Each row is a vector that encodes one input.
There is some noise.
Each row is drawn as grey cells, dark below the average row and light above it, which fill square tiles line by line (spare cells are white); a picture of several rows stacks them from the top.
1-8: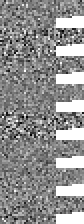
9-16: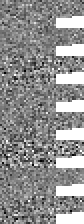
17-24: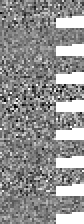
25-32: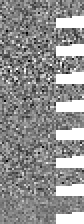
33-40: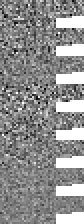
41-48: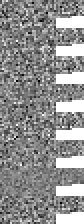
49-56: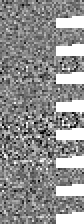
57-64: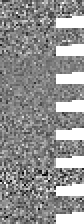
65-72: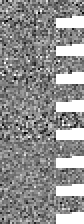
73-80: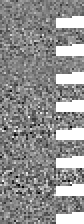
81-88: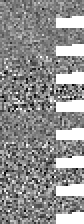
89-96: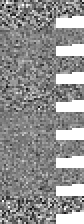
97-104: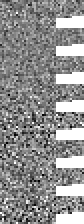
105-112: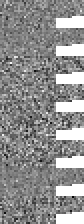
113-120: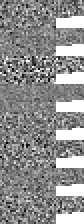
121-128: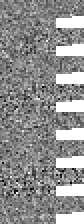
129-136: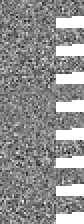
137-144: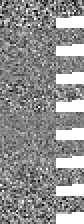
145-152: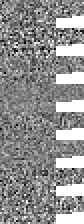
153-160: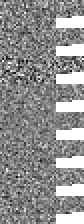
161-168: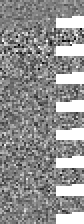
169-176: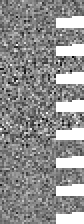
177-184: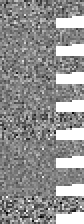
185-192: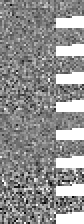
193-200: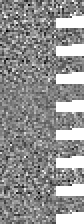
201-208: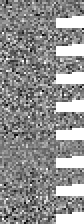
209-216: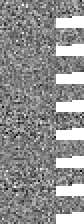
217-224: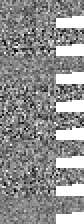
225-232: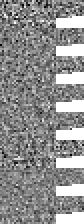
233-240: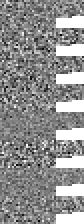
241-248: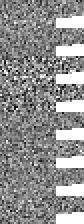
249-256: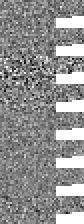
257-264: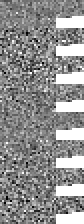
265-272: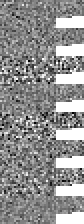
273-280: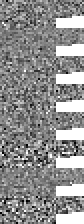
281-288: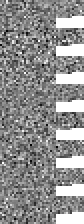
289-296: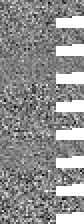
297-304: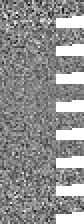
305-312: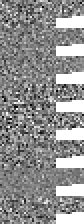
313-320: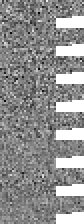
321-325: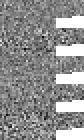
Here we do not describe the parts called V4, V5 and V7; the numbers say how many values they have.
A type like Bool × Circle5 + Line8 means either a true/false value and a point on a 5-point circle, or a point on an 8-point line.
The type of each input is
Circle11 × (Line10 + Line11) + (Unit + V4 × V7) × V5.
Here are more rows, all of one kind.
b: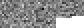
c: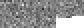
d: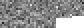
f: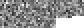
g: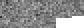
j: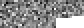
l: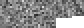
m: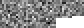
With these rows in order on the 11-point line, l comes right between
d and f.
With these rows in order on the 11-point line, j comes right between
g and m.
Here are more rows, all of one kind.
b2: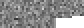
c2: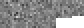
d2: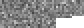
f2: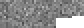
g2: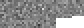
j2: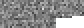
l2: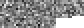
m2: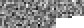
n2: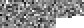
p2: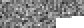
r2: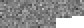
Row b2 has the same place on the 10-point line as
j2 and r2.
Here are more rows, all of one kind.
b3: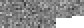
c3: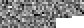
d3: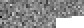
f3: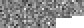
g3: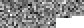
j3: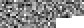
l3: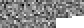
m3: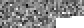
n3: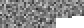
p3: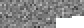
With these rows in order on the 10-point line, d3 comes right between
f3 and m3.
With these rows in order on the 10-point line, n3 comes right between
g3 and j3.
